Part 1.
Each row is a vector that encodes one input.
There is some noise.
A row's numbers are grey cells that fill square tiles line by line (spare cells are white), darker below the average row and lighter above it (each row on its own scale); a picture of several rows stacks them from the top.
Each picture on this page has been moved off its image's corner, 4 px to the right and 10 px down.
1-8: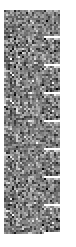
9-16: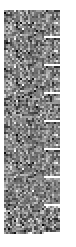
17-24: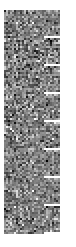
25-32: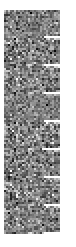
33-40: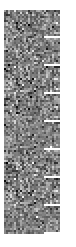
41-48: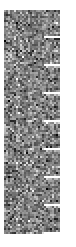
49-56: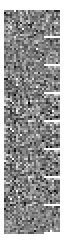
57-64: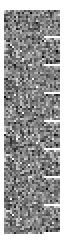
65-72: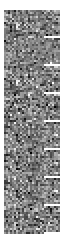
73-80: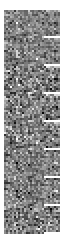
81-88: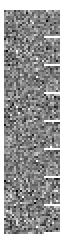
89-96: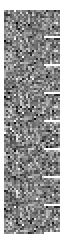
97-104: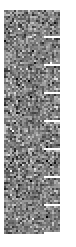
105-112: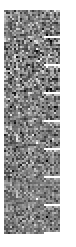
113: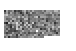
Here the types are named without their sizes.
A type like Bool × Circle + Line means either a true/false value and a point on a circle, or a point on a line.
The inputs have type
Circle + Line.
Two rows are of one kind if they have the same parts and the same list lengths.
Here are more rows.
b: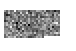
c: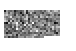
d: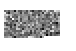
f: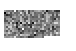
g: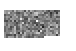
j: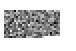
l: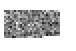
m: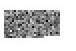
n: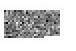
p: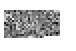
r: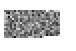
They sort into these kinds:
b, f, g
c, d, j, l, m, n, p, r

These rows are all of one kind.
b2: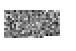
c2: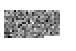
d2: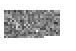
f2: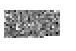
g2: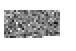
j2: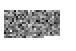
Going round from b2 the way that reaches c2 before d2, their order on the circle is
b2, g2, j2, c2, d2, f2.
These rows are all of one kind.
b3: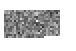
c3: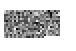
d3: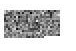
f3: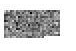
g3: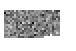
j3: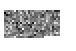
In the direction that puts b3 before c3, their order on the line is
b3, c3, d3, f3, j3, g3.
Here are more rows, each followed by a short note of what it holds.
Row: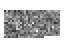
a point on a circle
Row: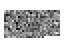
a point on a line
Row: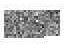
a point on a line
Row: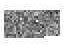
a point on a line
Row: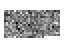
a point on a line
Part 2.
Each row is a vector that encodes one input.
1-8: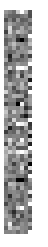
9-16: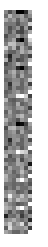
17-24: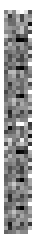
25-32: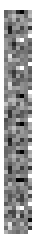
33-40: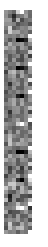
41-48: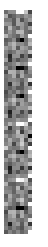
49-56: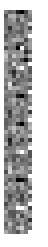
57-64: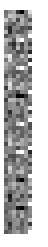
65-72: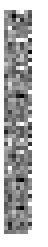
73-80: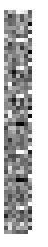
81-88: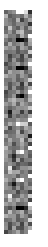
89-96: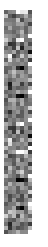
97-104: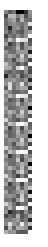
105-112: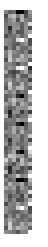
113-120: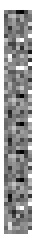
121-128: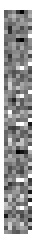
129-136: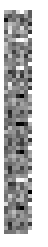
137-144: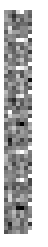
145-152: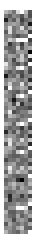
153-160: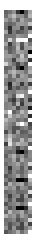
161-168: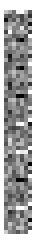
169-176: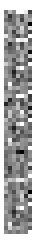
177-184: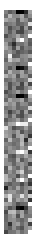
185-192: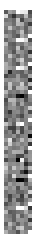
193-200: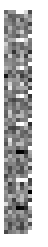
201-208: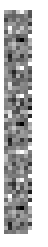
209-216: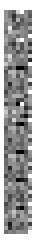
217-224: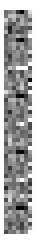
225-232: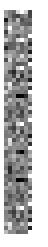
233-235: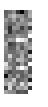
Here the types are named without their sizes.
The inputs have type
List(Line).
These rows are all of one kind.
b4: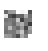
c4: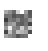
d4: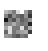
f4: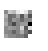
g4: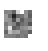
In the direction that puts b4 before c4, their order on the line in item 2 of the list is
b4, g4, c4, f4, d4.
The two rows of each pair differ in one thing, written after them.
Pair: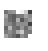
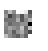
the place on the line in item 2 of the list
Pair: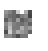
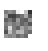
the place on the line in item 1 of the list
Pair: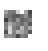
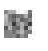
the place on the line in item 1 of the list
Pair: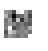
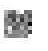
the place on the line in item 2 of the list
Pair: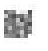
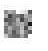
the place on the line in item 2 of the list
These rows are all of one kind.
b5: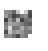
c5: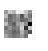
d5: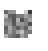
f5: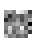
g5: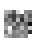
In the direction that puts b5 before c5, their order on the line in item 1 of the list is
g5, b5, f5, d5, c5.
